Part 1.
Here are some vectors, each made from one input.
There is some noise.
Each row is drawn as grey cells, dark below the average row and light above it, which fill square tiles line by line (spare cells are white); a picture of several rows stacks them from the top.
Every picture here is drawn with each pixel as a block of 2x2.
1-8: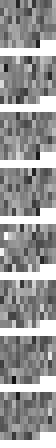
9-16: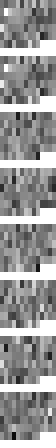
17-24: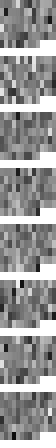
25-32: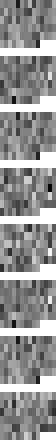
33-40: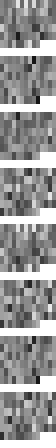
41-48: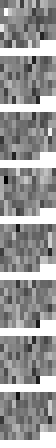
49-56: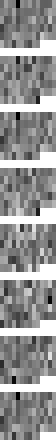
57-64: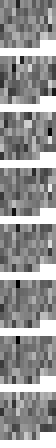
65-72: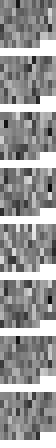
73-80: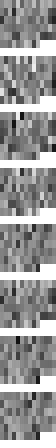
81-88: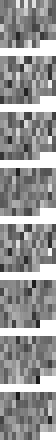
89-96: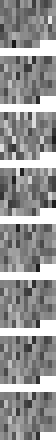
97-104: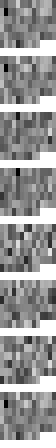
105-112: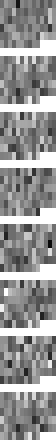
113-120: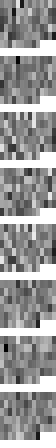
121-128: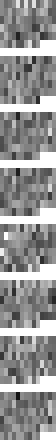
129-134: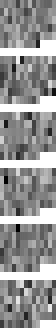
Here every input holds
either a point on a 4-point line and a true/false value, or a node of an 11-node tree.
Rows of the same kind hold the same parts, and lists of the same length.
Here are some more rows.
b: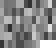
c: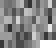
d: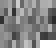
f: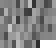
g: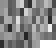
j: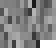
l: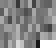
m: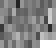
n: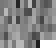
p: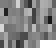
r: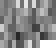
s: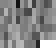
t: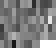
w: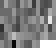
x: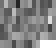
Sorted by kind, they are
b, c, d, g, p, r
f, j, l, m, n, s, t, w, x

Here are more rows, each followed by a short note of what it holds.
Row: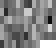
a node of an 11-node tree
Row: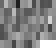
a point on a 4-point line and a true/false value
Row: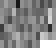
a point on a 4-point line and a true/false value
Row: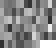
a node of an 11-node tree
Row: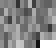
a point on a 4-point line and a true/false value
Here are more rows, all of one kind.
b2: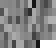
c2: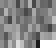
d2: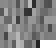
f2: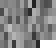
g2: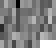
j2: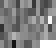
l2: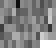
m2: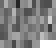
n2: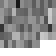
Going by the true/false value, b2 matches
c2, d2 and f2.
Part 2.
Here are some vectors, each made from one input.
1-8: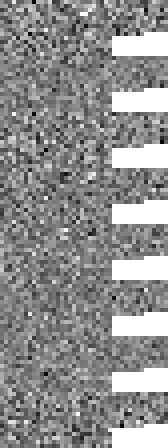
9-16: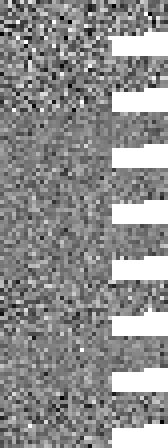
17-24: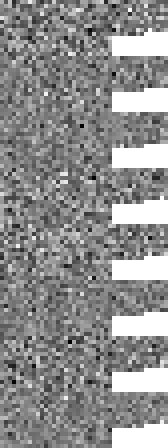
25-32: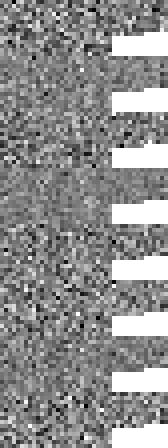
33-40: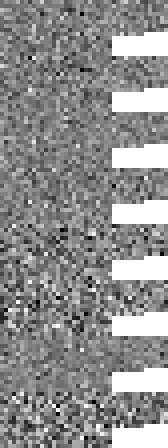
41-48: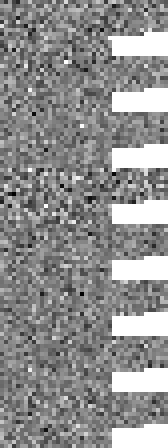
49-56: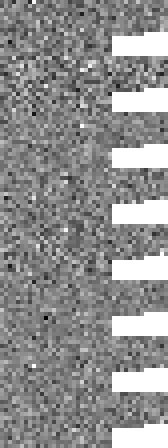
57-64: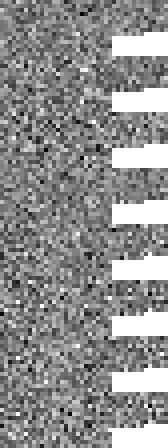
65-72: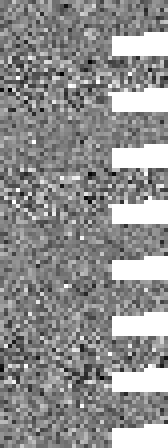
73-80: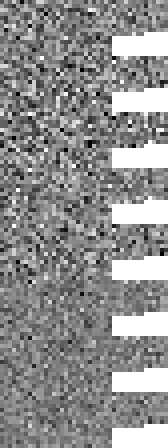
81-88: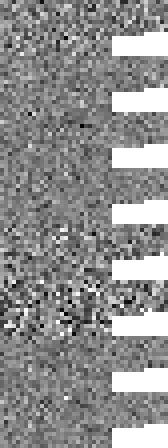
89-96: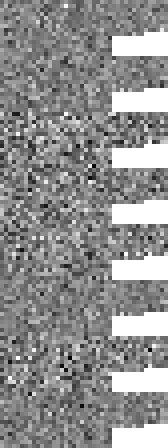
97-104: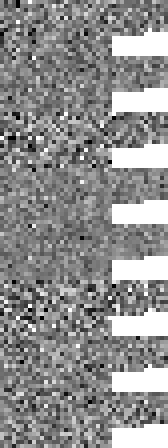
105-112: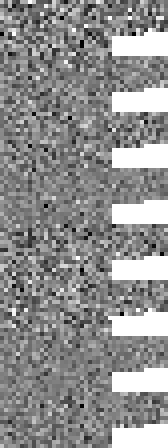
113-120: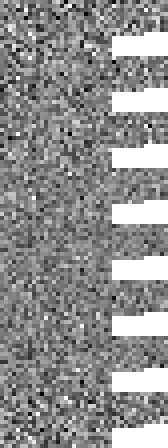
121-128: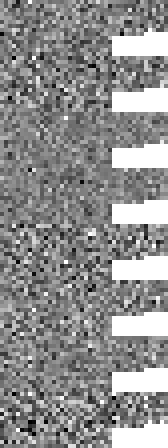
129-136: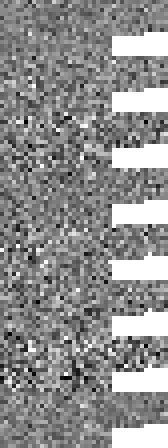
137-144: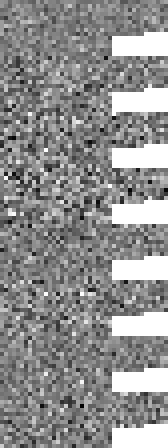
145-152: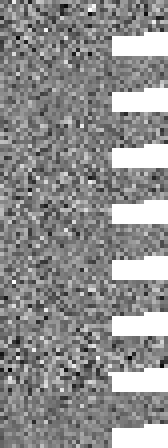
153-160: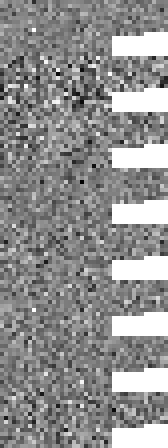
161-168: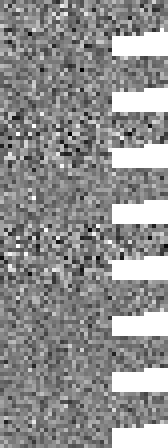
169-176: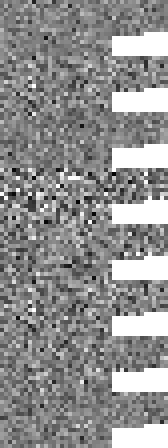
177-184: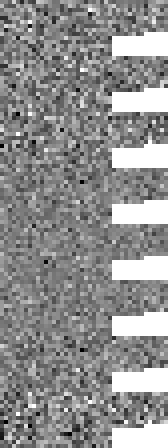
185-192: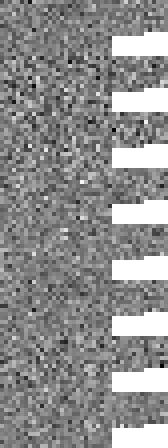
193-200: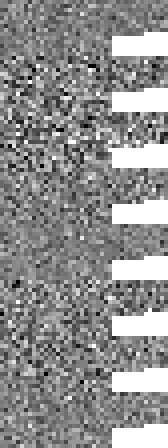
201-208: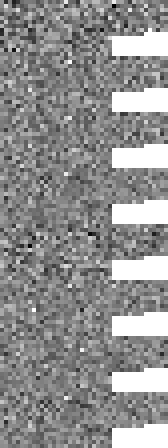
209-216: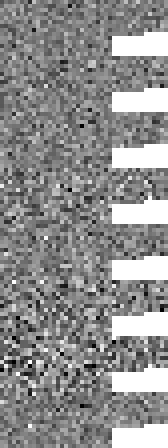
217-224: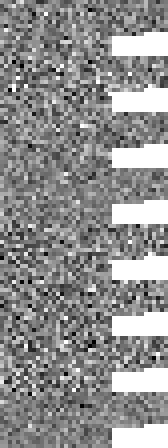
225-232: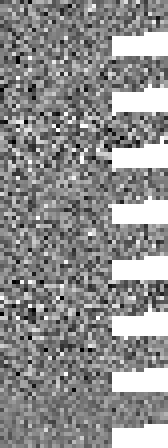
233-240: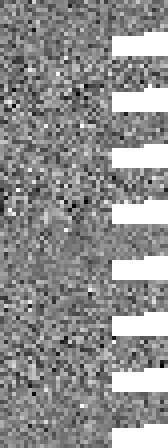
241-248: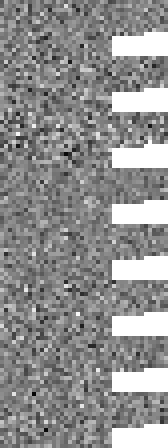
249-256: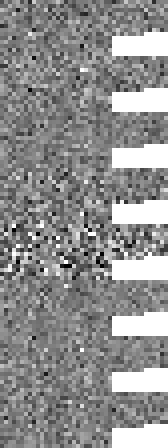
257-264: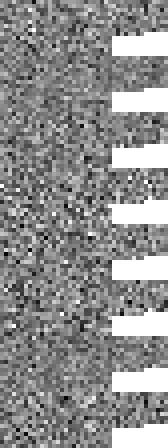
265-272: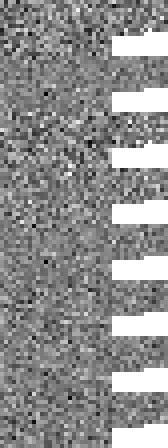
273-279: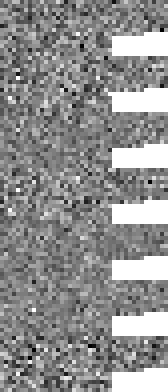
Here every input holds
either two labels (each one of 9), or four true/false values.
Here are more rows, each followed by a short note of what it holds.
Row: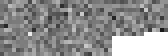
four true/false values
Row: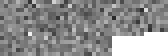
four true/false values
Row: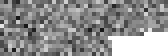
two labels (each one of 9)
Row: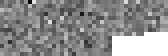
four true/false values
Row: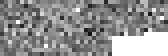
two labels (each one of 9)
